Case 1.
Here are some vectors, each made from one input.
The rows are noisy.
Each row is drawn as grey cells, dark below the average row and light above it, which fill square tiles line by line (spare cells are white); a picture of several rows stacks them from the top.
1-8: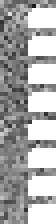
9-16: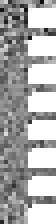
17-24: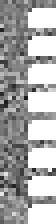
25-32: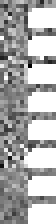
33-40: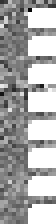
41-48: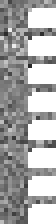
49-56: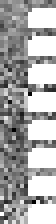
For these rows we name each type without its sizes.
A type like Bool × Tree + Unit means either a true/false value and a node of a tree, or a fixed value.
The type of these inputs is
Bool × Bool × Bool + Line × Line + Unit.
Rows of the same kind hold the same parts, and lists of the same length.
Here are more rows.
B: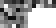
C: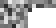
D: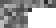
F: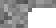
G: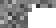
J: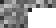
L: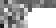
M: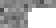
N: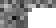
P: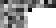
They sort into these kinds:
B, D, P
C, G, L, M, N
F, J

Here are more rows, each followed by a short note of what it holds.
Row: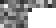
a point on each of two lines
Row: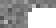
three true/false values
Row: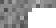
a point on each of two lines
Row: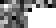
three true/false values
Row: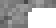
a point on each of two lines
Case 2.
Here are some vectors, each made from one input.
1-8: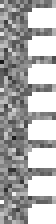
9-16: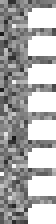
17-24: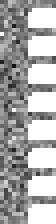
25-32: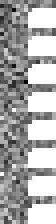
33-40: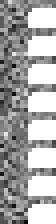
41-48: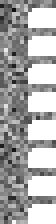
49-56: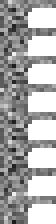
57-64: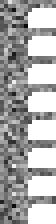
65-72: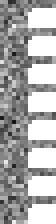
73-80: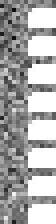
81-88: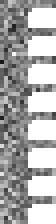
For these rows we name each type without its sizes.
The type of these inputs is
Bool × Line.
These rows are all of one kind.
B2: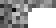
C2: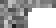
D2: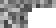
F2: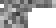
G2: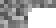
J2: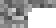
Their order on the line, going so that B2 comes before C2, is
B2, C2, G2, J2, F2, D2.
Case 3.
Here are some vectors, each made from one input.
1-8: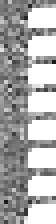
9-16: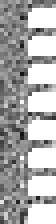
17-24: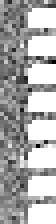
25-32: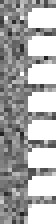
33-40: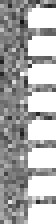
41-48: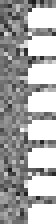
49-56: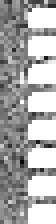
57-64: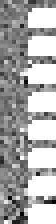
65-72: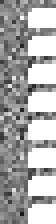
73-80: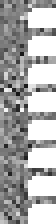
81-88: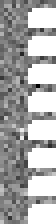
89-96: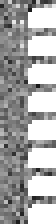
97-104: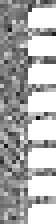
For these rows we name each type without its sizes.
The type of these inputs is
(Bool × Bool × Bool + Unit) × Tree.
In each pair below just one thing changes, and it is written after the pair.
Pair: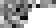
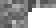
the node of the tree
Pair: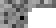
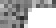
one of the three true/false values
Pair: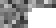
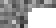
one of the three true/false values
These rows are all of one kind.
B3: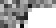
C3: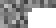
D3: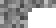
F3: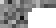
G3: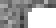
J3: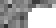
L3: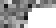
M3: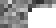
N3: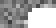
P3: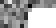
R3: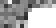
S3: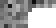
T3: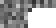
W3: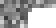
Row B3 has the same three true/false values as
D3, F3 and T3.
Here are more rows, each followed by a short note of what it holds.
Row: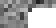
a node of a tree and three true/false values
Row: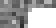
a node of a tree and three true/false values
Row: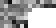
a node of a tree
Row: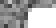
a node of a tree and three true/false values
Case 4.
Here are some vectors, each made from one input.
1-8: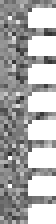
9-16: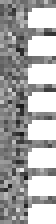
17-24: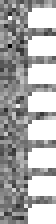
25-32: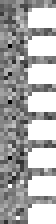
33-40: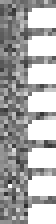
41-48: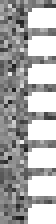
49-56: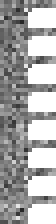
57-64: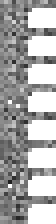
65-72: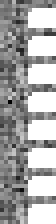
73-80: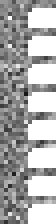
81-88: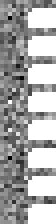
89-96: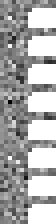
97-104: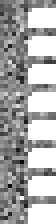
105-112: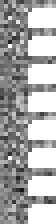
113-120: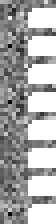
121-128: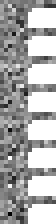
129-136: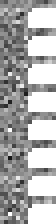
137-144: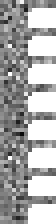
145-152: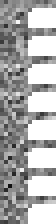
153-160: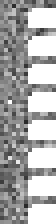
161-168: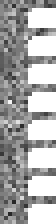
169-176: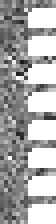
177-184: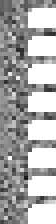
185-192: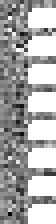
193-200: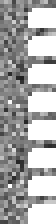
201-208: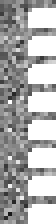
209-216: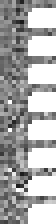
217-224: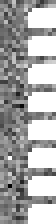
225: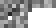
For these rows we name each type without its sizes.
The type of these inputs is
Bool × Circle + Unit.
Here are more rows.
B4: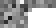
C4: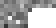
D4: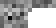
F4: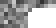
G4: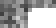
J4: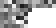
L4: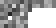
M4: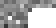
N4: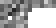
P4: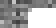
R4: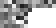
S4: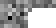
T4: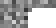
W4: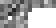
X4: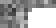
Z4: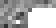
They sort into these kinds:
B4, C4, D4, F4, G4, L4, M4, N4, P4, S4, T4, W4, X4, Z4
J4, R4

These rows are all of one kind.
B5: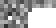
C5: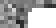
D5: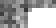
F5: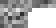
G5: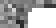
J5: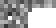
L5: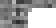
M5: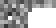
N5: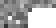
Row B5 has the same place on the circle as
J5, M5 and N5.
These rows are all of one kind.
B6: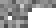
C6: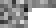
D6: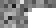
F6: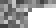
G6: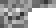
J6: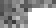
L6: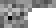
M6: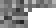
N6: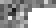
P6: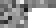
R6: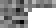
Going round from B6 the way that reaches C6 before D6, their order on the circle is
B6, N6, C6, P6, J6, D6, R6, M6, L6, G6, F6.
